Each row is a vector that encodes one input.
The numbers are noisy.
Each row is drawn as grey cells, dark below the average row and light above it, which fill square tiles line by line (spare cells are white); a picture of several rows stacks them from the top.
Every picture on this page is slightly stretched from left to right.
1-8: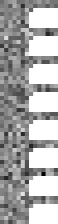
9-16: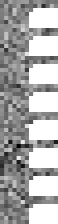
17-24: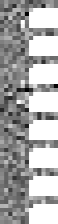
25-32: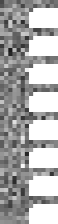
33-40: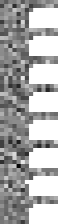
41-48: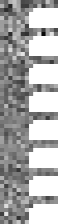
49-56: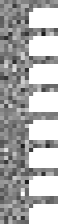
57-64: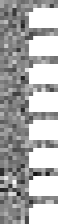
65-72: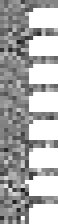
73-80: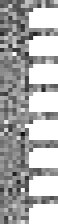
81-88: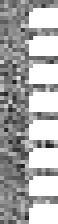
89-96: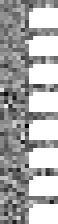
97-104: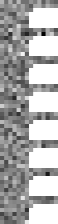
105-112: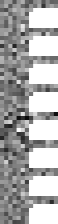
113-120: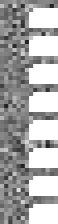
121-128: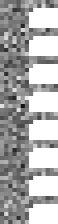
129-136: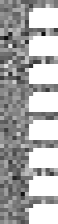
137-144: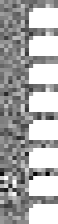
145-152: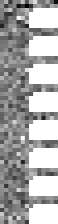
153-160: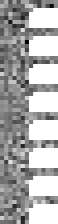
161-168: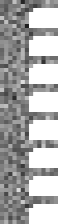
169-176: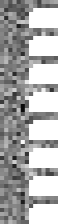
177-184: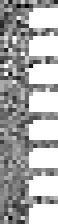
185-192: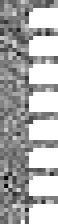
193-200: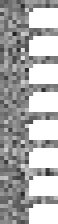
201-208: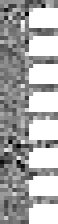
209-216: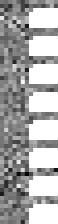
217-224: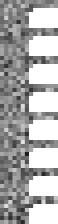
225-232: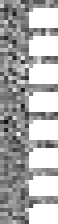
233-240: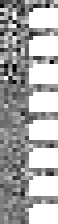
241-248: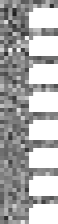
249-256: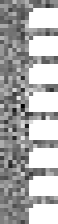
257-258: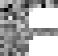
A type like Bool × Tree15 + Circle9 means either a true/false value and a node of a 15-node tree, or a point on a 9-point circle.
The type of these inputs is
List2(Line5).
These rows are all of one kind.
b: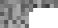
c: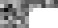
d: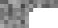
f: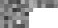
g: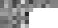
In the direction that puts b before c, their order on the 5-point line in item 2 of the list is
f, g, b, c, d.
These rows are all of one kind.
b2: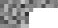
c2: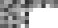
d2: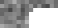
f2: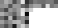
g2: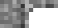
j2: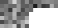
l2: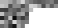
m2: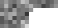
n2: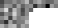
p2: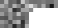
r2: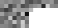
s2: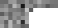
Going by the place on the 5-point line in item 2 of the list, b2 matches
g2, j2, r2 and s2.
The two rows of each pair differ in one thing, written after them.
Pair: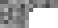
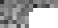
the place on the 5-point line in item 2 of the list
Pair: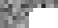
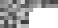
the place on the 5-point line in item 2 of the list
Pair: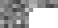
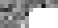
the place on the 5-point line in item 1 of the list
